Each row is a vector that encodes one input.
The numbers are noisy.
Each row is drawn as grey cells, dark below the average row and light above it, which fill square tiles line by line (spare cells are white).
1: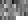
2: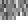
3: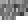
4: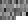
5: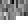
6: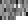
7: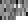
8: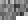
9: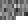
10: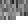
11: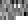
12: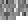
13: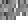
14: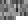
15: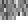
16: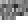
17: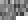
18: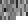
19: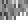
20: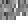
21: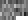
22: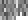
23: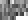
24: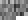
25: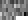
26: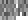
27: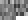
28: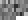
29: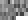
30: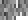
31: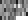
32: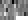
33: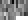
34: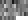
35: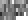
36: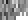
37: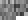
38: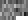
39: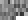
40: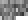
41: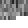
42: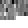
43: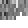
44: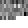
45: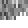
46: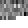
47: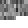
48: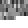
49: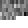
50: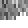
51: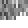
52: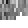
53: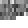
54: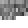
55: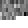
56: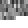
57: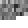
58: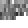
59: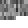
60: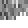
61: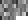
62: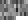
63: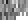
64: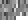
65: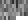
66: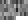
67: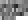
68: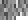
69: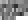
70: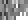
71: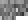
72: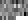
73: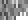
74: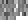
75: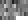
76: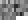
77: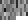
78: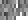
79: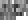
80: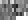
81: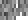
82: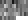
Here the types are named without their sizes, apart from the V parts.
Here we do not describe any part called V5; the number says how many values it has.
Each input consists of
a point on a line, together with either a point on a line and a true/false value, or a value of V5.
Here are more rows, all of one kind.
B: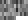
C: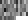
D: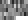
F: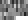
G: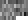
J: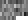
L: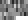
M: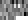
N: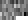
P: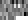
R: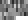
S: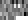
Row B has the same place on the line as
G and J.
